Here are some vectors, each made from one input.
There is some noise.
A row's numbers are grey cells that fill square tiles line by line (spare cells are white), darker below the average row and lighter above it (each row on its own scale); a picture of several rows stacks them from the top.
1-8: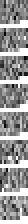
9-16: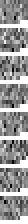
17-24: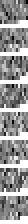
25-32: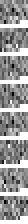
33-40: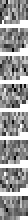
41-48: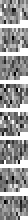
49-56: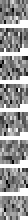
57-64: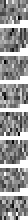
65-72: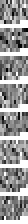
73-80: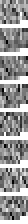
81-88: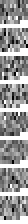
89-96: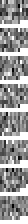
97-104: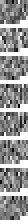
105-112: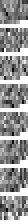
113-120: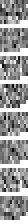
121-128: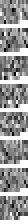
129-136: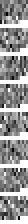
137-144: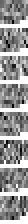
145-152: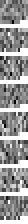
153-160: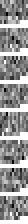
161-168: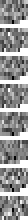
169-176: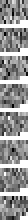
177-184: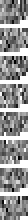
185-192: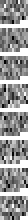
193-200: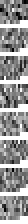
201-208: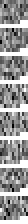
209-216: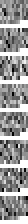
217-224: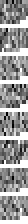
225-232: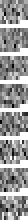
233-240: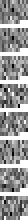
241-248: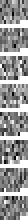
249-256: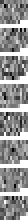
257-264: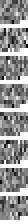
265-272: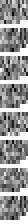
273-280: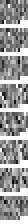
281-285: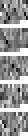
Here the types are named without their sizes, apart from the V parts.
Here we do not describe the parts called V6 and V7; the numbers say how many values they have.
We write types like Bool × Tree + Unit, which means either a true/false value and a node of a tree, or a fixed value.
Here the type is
Bool × Bool × Bool × Tree + (Line + V6) × V7.
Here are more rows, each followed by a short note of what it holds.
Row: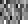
a node of a tree and three true/false values
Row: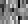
a value of V6 and a value of V7
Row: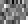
a node of a tree and three true/false values
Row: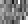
a node of a tree and three true/false values
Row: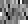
a point on a line and a value of V7
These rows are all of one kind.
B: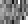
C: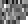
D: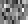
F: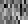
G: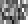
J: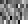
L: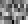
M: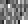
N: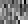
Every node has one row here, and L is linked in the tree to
F and J.
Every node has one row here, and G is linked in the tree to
B.
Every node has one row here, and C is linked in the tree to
B, F and N.
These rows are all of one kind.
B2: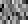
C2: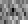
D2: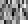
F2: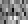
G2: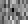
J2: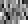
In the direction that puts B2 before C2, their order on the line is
J2, G2, F2, B2, C2, D2.
